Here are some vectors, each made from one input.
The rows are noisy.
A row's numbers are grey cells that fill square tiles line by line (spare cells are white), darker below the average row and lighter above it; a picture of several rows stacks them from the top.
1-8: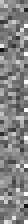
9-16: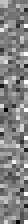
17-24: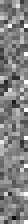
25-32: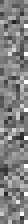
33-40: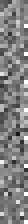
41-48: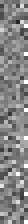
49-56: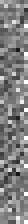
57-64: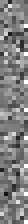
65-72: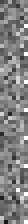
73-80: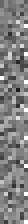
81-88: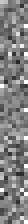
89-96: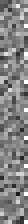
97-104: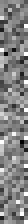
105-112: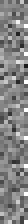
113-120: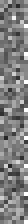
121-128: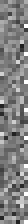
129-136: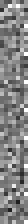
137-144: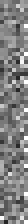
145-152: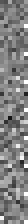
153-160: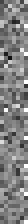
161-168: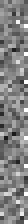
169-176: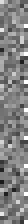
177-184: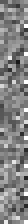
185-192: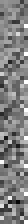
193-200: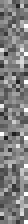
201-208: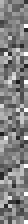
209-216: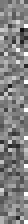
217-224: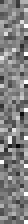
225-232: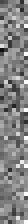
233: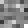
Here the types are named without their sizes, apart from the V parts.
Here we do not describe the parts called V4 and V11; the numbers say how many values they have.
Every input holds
a point on a circle and a value of V11, together with either three true/false values, or a value of V4.
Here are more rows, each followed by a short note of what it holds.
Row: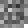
a point on a circle, three true/false values and a value of V11
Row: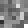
a point on a circle, a value of V4 and a value of V11
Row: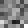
a point on a circle, three true/false values and a value of V11
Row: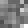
a point on a circle, a value of V4 and a value of V11
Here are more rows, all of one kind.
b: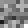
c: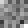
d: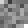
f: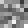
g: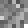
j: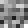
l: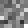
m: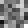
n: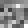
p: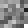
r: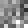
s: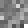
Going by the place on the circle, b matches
c, g and l.
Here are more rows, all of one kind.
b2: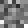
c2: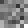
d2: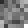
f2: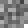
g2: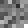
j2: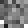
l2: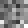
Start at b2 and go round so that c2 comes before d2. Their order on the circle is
b2, c2, g2, f2, l2, d2, j2.
